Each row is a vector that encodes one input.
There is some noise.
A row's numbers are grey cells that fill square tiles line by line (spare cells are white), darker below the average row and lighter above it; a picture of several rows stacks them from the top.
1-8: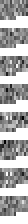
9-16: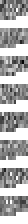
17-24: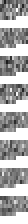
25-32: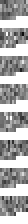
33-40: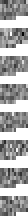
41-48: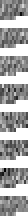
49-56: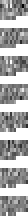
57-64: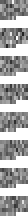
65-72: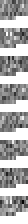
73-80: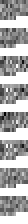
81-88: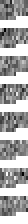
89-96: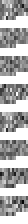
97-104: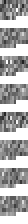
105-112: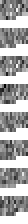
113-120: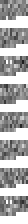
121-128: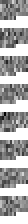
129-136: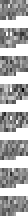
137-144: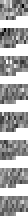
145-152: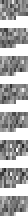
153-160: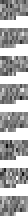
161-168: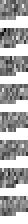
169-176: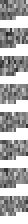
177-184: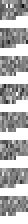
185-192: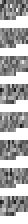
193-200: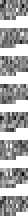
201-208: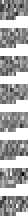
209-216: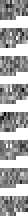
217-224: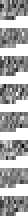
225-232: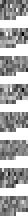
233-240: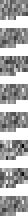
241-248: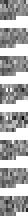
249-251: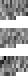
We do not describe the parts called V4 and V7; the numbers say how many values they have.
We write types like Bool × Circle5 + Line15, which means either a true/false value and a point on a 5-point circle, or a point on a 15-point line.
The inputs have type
(Bool × Bool × Bool + V7) × Line5 + (Tree9 + Unit) × V4.
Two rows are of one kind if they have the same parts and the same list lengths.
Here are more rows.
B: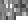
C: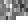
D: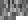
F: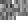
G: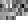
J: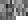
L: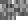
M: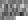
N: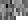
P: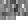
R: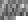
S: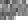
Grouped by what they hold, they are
B, C, G
D
F, J, L, M, N, R
P, S

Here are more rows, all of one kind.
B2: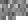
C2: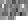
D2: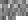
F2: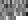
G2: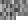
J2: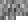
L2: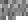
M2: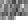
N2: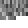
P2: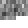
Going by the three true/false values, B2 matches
D2 and L2.
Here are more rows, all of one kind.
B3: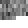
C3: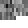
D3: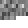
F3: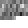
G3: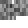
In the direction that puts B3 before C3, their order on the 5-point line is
F3, D3, B3, G3, C3.
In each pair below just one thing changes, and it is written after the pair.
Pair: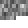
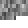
the value of V7
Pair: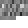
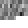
the value of V7
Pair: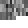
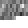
the place on the 5-point line
